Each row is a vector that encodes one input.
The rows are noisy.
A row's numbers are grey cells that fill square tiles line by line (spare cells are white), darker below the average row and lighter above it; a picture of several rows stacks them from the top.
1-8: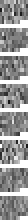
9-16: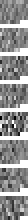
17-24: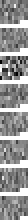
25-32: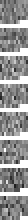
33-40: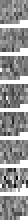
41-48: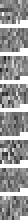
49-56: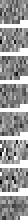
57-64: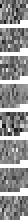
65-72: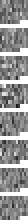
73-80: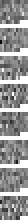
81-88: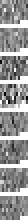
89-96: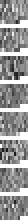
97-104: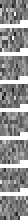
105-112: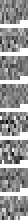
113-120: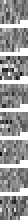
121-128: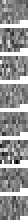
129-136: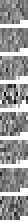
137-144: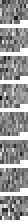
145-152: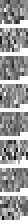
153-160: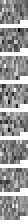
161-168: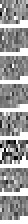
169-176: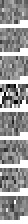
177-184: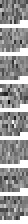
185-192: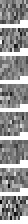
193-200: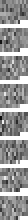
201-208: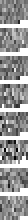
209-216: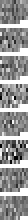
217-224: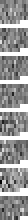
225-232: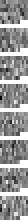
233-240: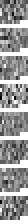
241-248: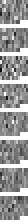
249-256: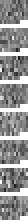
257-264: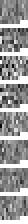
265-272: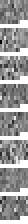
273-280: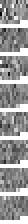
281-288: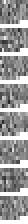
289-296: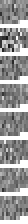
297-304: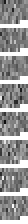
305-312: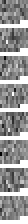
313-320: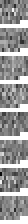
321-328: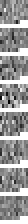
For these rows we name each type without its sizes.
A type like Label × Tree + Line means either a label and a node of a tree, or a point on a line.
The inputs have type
Label × Label × Line × Line + Unit.
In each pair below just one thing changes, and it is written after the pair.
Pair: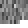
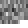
one of the two labels
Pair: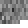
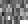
the place on one of the two lines
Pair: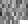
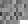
one of the two labels
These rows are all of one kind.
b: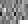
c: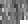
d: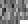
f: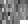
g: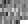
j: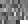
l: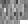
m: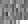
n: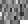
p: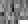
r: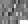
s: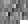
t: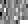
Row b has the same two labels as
c and l.
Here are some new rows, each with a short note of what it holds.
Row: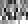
a fixed value
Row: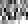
a fixed value
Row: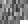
two labels and a point on each of two lines
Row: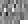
two labels and a point on each of two lines
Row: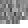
two labels and a point on each of two lines
